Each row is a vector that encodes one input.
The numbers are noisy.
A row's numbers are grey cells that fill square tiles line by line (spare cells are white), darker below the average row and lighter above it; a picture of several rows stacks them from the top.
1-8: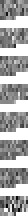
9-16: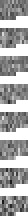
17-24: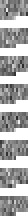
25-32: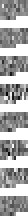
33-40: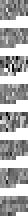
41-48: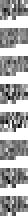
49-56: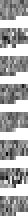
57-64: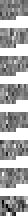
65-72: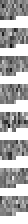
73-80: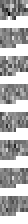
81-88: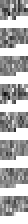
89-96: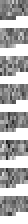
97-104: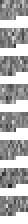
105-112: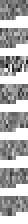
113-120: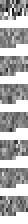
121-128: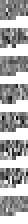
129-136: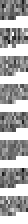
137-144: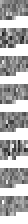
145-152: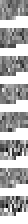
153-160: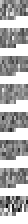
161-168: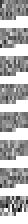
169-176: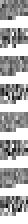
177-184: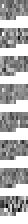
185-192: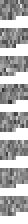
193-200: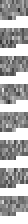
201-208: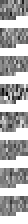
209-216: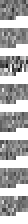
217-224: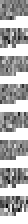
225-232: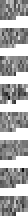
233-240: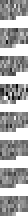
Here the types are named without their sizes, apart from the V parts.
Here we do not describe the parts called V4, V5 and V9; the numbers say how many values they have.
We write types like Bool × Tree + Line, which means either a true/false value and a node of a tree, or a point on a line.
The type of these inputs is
Bool × V5 + Line × (Tree + V4) × V9.
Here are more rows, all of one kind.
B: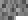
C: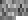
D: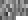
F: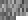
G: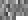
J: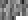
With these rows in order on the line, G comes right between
B and D.
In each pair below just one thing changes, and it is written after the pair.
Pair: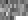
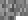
the place on the line
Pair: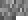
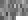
the value of V9
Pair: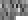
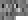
the node of the tree
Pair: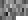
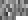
the node of the tree
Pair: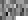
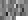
the place on the line
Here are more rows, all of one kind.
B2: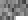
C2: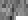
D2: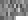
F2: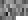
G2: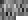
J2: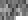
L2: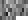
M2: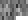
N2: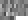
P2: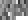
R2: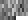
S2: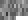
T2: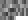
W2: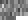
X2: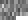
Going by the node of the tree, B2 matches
F2, G2, L2 and T2.
